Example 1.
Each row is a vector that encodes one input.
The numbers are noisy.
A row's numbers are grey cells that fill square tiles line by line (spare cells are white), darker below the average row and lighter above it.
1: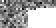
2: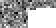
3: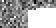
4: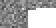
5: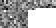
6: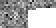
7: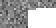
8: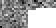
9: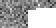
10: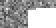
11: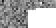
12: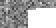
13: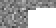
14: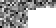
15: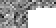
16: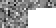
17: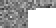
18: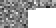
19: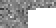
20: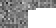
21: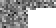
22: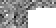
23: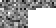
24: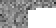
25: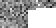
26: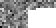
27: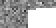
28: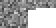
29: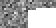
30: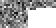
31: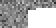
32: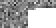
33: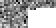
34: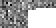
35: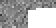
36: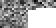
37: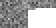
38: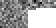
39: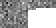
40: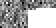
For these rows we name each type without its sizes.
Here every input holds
either a label, or a point on a line.
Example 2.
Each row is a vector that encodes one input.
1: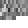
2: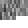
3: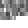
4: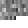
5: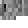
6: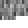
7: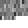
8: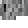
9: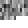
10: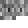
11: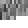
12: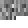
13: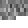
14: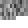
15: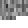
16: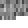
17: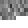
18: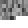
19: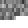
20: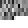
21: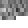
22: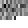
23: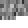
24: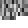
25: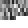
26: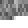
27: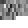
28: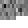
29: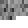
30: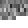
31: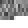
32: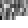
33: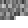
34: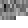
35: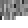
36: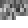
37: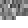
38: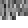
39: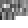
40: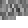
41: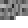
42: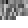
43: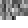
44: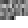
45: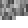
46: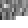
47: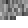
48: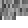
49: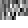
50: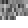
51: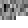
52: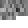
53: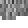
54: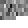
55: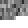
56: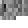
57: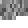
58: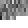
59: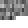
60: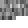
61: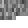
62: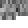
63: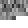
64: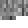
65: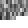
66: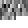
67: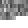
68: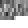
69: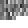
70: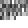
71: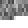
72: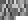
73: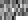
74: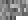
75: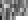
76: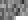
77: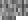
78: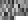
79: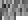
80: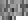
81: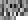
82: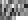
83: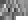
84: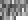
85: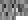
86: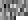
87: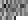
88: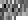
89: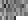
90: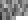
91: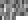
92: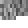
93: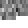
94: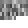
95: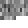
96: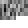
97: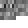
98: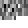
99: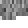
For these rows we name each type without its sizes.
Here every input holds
a label, together with either a fixed value, or three true/false values.
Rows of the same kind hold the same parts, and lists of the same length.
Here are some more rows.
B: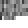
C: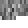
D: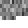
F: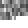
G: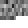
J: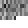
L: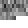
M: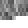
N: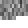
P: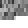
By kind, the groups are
B, C, D, F, G, M, N, P
J, L

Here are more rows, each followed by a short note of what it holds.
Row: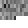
a label
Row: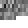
a label
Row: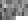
a label and three true/false values
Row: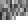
a label and three true/false values
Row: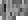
a label
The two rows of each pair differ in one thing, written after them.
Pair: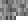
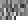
one of the three true/false values
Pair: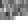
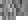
the label
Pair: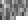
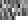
one of the three true/false values
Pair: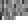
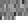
one of the three true/false values
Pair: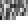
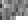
one of the three true/false values
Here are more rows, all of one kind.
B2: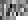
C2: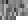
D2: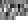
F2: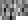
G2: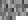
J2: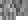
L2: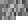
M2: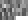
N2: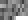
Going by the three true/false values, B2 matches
F2 and M2.
